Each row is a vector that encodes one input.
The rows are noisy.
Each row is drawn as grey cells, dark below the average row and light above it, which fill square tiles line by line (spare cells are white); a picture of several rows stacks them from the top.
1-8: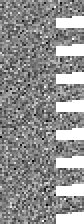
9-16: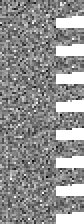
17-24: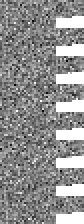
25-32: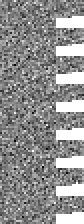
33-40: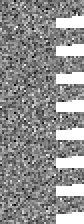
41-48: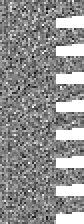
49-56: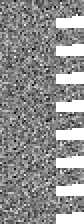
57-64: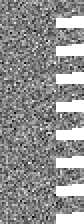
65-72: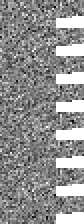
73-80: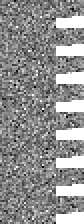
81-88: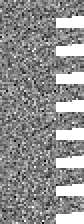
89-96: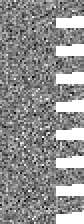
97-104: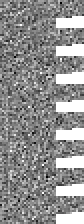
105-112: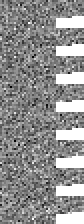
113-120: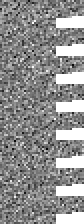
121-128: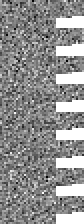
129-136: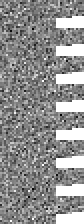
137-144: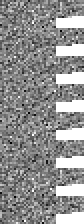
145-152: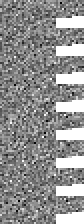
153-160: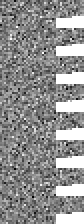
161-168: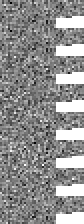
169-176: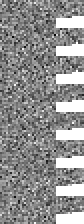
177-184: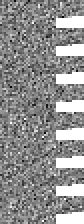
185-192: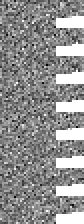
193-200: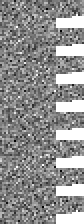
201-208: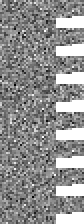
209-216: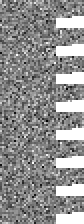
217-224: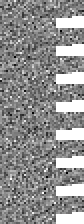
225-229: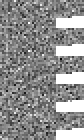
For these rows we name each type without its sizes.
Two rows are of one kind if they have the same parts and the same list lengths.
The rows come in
2 kinds.
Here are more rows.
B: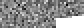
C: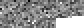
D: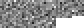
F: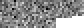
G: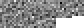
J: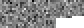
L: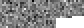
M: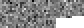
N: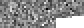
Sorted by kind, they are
B, C, F, N
D, G, J, L, M

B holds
a label and a point on a line.
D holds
four true/false values.
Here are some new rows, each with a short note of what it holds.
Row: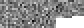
four true/false values
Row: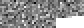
a label and a point on a line
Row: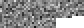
four true/false values
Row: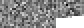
a label and a point on a line
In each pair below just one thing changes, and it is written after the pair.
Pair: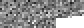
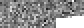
the place on the line
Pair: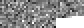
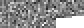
the place on the line
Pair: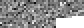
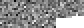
the label
